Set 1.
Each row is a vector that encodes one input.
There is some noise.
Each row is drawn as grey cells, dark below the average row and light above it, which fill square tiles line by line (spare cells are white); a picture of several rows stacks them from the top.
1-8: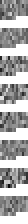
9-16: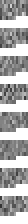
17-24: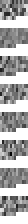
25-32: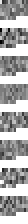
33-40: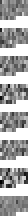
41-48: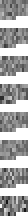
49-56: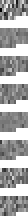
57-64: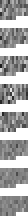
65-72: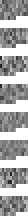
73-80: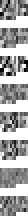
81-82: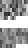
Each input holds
a list of up to two points on a 5-point line.
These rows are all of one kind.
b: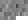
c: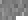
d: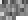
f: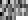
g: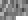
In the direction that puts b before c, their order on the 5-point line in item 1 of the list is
f, b, g, d, c.
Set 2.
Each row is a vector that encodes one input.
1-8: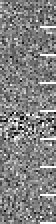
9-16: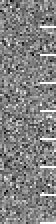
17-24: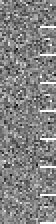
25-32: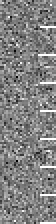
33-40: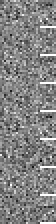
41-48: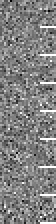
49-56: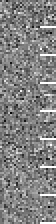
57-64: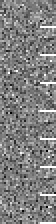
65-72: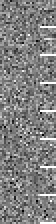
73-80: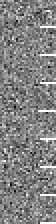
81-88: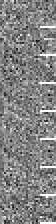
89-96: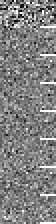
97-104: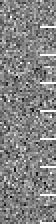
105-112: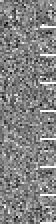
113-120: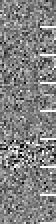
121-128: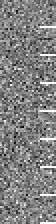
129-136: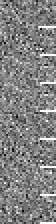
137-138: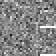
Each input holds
a list of up to two points on a 15-point circle.
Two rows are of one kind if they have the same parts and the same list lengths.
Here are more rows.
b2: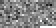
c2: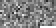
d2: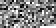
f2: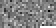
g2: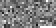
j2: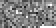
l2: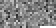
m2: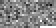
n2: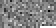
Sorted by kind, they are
b2, c2, f2, l2, m2, n2
d2
g2, j2

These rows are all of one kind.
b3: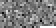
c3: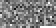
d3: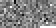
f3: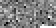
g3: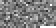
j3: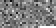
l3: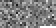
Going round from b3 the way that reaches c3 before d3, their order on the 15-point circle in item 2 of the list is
b3, g3, j3, l3, c3, f3, d3.
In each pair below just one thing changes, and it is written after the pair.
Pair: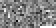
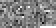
the place on the 15-point circle in item 2 of the list
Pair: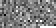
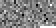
the place on the 15-point circle in item 1 of the list
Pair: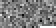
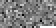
the place on the 15-point circle in item 2 of the list
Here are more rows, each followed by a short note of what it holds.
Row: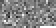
a list of one item
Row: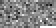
a list of one item
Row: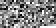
the empty list
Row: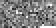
a list of two items
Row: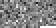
a list of one item
